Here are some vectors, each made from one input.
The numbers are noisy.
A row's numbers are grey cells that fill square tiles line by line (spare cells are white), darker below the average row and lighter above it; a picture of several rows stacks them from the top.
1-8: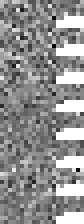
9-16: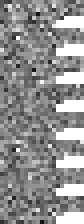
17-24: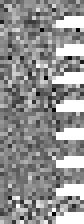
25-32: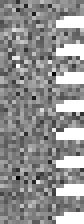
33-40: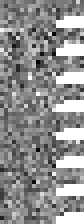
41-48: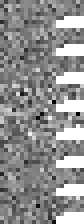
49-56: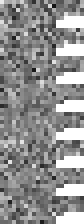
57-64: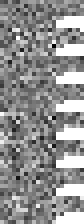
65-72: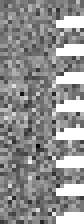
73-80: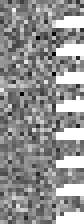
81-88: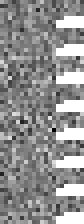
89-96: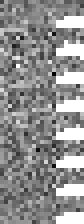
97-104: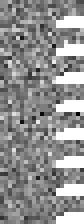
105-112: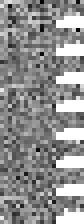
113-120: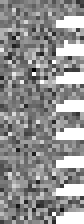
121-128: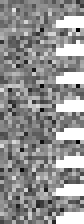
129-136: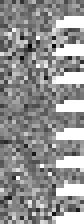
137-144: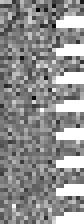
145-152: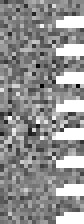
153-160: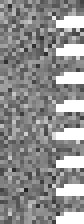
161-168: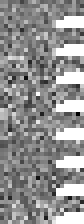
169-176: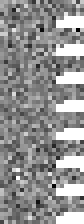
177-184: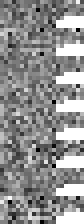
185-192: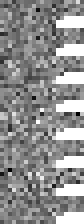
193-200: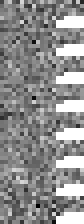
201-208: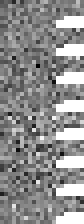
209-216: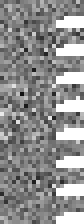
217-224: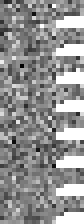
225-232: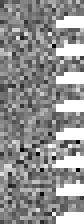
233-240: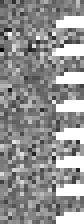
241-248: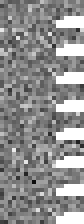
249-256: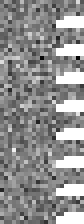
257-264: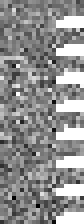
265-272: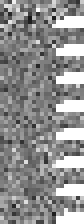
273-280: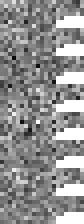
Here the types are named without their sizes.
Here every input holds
a label, together with either a label, or a node of a tree.
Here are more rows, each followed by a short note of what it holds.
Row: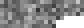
a label and a node of a tree
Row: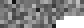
a label and a node of a tree
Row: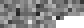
a label and a node of a tree
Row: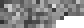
a label and a node of a tree
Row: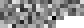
two labels
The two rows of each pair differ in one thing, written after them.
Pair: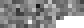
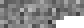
the label
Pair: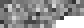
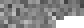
the label
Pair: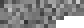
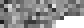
the node of the tree
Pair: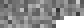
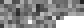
the label
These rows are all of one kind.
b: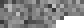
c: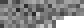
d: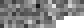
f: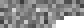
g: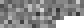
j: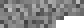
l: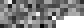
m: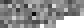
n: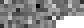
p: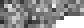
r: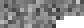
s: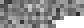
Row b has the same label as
j and p.
